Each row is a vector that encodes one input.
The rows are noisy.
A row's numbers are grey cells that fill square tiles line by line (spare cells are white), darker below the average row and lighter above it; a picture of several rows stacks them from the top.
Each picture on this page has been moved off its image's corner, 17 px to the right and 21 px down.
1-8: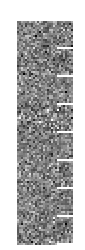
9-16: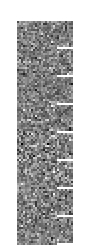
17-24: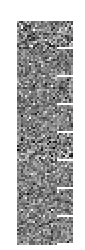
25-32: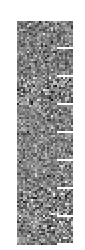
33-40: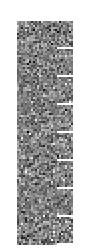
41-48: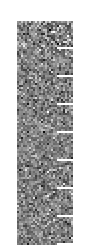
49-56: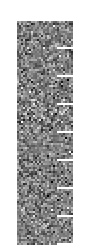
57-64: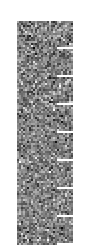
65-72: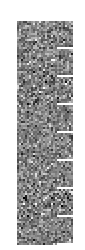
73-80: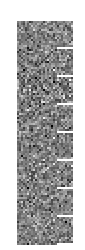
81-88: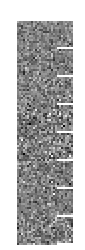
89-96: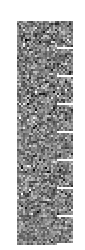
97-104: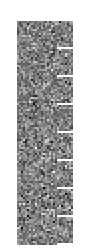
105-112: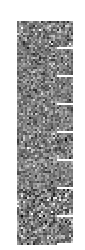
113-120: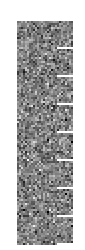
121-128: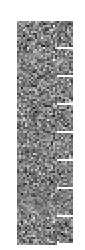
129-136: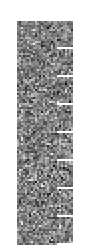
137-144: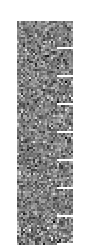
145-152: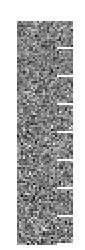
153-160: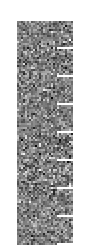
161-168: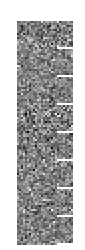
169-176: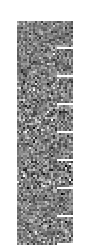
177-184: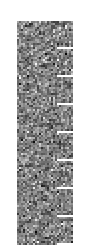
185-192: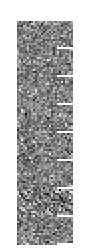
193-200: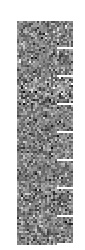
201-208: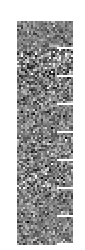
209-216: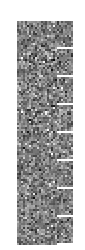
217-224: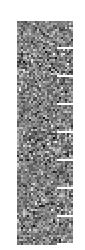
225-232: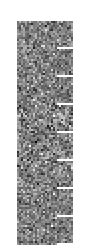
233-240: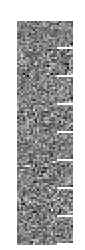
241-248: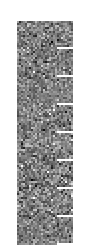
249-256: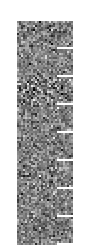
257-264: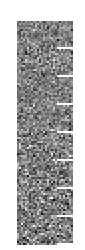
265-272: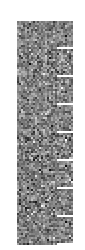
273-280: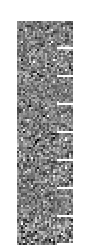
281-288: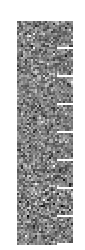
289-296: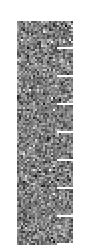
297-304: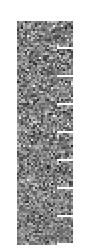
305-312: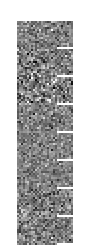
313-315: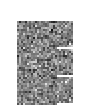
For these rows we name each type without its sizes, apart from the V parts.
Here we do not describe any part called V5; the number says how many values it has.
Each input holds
a label and a value of V5, together with either a label, or a point on a line.
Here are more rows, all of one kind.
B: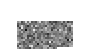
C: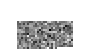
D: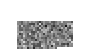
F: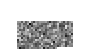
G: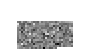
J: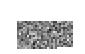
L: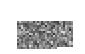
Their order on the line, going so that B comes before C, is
G, F, J, L, B, C, D.
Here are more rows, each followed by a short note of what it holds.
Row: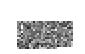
a label, a point on a line and a value of V5
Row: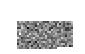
a label, a point on a line and a value of V5
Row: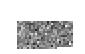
a label, a point on a line and a value of V5
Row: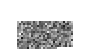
a label, a point on a line and a value of V5
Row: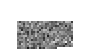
a label, a point on a line and a value of V5
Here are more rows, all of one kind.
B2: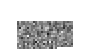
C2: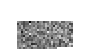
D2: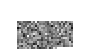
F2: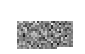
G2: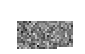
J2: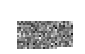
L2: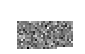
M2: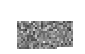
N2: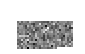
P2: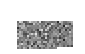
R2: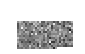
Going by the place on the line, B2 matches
F2, P2 and R2.
